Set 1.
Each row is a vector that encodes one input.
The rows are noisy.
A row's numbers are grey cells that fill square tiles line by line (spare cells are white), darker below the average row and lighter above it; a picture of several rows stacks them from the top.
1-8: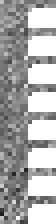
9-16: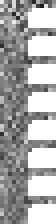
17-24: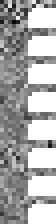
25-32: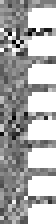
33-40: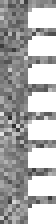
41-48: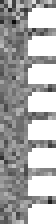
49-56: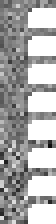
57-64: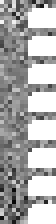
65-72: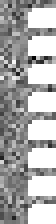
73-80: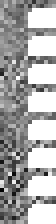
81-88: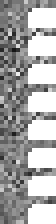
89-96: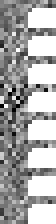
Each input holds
either a point on an 11-point line, or three true/false values.
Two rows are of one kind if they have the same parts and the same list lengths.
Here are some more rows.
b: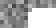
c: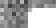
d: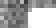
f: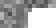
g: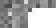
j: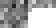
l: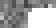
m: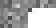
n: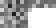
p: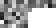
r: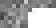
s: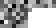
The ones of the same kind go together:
b, c, d, f, j, l, n, s
g, m, p, r

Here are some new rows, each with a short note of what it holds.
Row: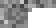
three true/false values
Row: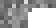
a point on an 11-point line
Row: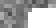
three true/false values
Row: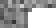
a point on an 11-point line
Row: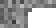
a point on an 11-point line
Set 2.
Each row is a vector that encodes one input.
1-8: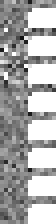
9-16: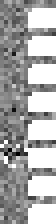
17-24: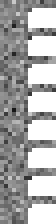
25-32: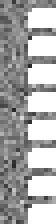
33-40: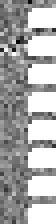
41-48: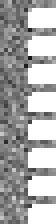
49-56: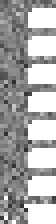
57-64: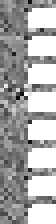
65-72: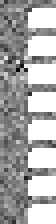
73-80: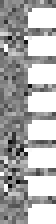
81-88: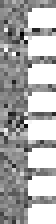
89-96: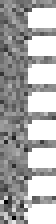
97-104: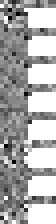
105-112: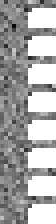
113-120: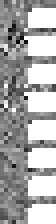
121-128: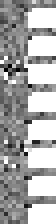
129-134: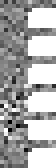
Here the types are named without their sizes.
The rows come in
2 kinds.
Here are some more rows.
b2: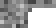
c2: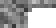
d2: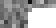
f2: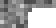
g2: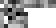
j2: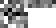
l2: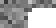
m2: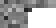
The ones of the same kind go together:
b2, c2, d2, f2, l2, m2
g2, j2

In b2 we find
five true/false values.
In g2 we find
a point on a line.
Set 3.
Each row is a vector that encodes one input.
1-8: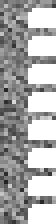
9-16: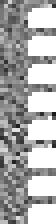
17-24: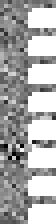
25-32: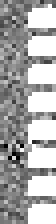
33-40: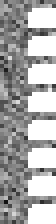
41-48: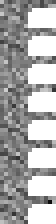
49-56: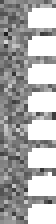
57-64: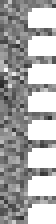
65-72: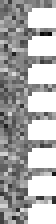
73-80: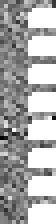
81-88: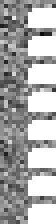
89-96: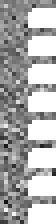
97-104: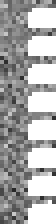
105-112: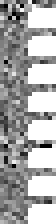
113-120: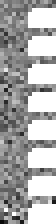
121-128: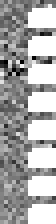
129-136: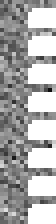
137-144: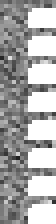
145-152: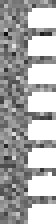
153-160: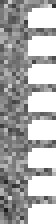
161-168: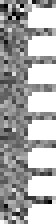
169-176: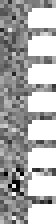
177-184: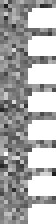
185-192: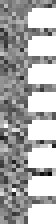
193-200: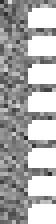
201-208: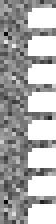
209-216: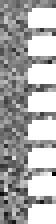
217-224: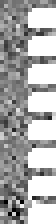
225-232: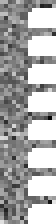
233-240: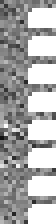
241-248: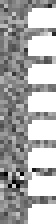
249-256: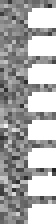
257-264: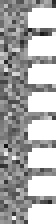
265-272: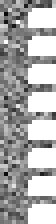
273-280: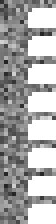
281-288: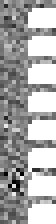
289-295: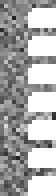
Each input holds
a list of up to two points on a 10-point line.
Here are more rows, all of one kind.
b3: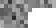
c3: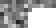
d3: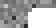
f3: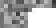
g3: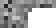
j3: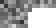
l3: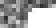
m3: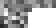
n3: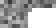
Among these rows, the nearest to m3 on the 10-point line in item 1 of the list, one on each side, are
g3 and l3.
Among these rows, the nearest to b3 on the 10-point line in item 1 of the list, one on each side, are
c3 and j3.
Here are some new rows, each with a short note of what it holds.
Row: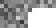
a list of two items
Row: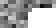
a list of two items
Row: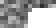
a list of two items
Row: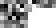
the empty list
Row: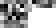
the empty list
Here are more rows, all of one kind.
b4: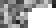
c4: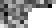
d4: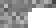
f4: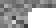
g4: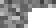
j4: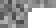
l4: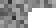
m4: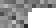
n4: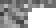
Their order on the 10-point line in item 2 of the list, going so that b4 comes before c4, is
m4, l4, d4, f4, g4, j4, b4, c4, n4.
